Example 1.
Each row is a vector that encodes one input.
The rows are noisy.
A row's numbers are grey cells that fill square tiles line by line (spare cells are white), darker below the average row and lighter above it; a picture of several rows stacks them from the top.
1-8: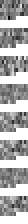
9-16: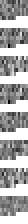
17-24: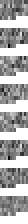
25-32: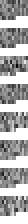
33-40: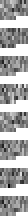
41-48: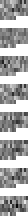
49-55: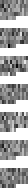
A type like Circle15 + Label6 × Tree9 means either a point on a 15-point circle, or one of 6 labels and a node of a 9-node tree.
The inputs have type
Tree8.
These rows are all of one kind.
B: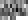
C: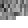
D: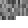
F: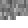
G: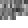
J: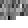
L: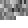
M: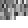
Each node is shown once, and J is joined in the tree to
D.
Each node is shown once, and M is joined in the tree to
C.
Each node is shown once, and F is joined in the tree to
C, D and G.
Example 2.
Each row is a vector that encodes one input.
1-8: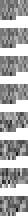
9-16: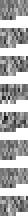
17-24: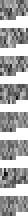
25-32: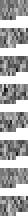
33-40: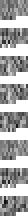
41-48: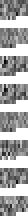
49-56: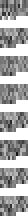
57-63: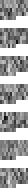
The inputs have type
Label6.
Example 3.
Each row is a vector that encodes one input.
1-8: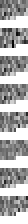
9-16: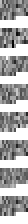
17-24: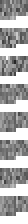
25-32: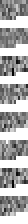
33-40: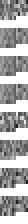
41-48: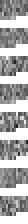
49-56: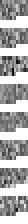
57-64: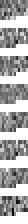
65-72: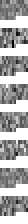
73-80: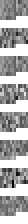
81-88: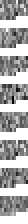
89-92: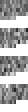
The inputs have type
Tree10.
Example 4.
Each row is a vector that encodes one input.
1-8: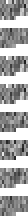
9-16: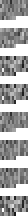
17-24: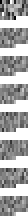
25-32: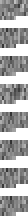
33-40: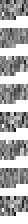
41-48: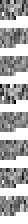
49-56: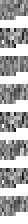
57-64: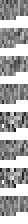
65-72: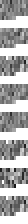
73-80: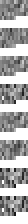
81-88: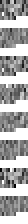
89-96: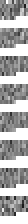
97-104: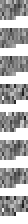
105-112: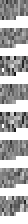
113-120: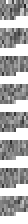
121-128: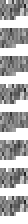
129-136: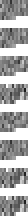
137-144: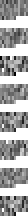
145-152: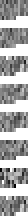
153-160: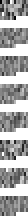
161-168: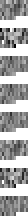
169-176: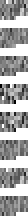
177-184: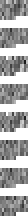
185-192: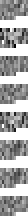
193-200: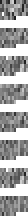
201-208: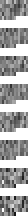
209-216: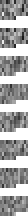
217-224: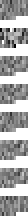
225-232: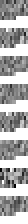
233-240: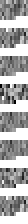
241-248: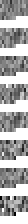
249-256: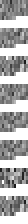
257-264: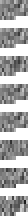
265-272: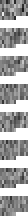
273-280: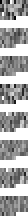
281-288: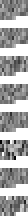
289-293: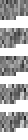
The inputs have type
Line11.
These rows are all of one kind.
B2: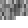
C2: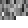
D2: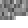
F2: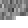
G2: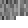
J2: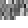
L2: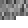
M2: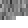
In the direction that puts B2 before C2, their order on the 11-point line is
J2, B2, D2, F2, M2, G2, L2, C2.
